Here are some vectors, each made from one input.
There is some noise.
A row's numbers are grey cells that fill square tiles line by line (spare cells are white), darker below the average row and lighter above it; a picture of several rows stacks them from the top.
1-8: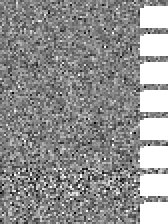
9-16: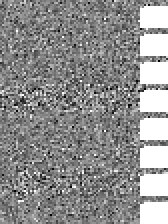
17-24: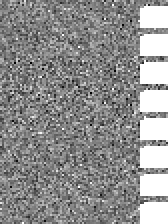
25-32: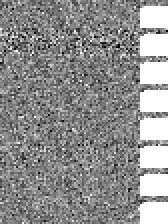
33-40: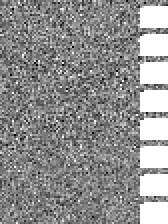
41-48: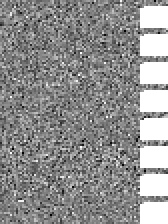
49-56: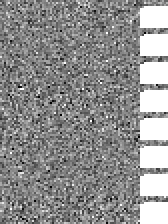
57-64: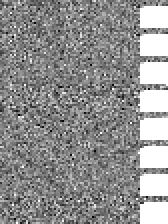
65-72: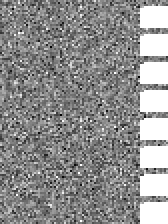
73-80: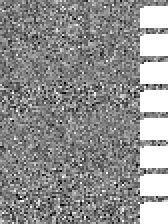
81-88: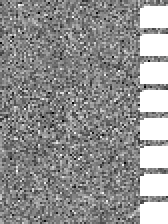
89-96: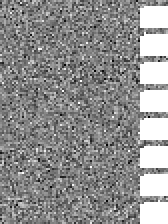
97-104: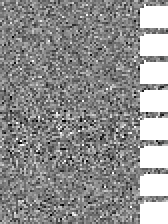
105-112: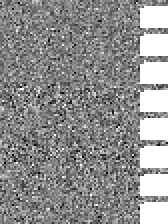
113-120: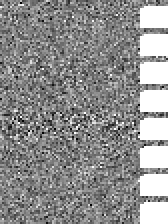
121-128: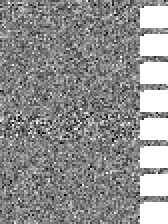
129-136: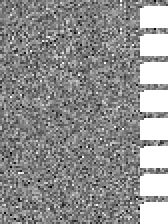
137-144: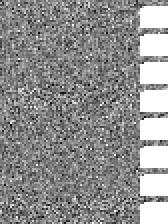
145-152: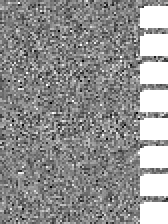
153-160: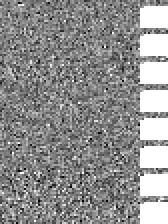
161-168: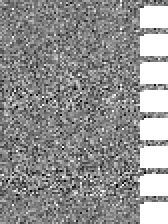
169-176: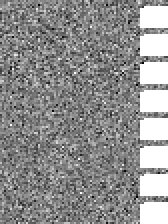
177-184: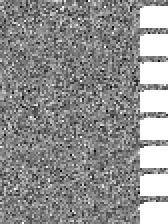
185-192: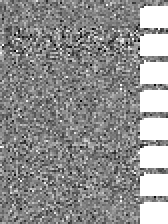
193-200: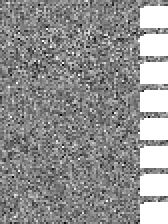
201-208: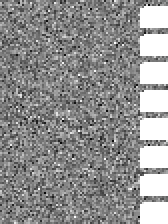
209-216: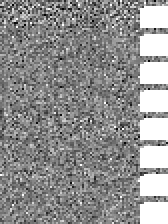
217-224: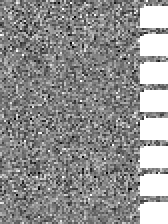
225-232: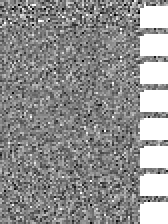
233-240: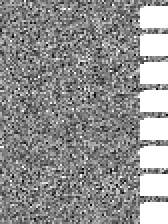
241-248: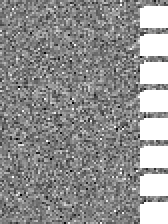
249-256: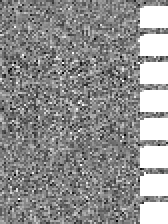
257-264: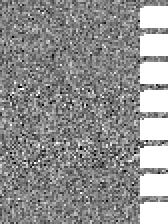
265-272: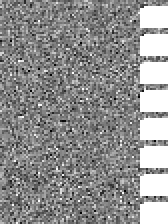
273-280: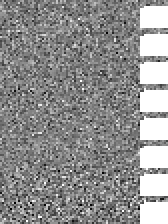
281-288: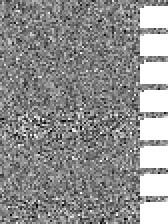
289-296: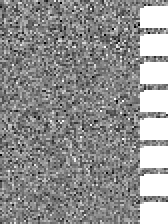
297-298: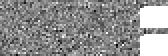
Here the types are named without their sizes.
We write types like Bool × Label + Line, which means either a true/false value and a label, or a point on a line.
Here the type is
Circle × (Circle + Label) × Label × Label.
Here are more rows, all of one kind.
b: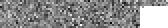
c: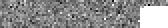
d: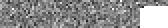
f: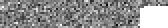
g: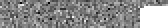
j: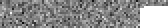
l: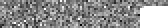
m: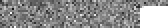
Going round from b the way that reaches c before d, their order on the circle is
b, l, g, c, d, m, j, f.
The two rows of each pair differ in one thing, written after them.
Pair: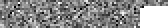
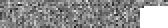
the place on one of the two circles
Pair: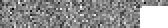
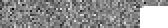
the place on one of the two circles
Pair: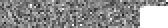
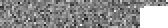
the place on one of the two circles
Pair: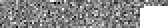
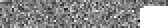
one of the two labels
